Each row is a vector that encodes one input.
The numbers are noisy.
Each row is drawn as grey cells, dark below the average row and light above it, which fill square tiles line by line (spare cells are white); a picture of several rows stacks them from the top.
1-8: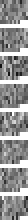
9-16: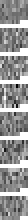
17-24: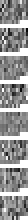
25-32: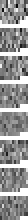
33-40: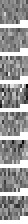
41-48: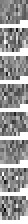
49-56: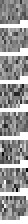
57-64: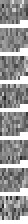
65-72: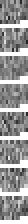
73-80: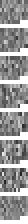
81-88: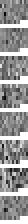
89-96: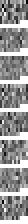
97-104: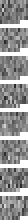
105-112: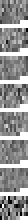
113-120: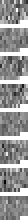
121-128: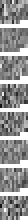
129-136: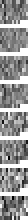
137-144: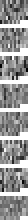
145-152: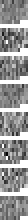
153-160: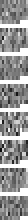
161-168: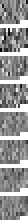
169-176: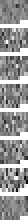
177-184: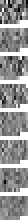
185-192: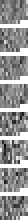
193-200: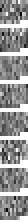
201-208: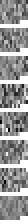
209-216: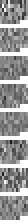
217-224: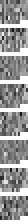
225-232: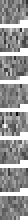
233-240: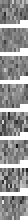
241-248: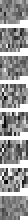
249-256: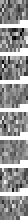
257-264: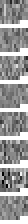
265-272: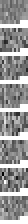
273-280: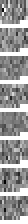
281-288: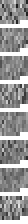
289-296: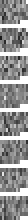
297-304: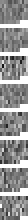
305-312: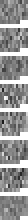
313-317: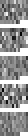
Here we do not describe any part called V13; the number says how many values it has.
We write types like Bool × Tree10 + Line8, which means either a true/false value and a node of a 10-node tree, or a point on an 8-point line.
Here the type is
Label6 × Label6 + Line6 × (Tree7 + Unit) + V13.
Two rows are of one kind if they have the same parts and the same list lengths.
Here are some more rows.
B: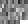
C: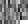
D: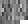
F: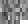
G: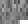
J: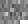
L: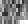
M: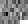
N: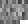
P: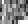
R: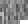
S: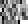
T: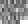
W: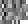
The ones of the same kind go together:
B, C, N, P
D, F, G, L
J, R, S, T, W
M

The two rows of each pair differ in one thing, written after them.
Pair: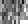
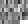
the node of the tree
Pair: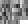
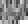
the node of the tree
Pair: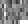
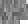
the place on the 6-point line
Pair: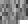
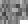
the place on the 6-point line
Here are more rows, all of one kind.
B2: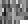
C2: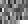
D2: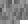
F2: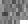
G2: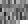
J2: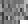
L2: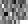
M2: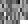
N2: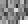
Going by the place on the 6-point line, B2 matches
D2 and M2.
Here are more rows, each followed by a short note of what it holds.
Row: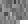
a point on a 6-point line and a node of a 7-node tree
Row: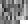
a value of V13
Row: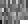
two labels (each one of 6)
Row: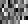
a point on a 6-point line and a node of a 7-node tree
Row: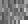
a point on a 6-point line and a node of a 7-node tree
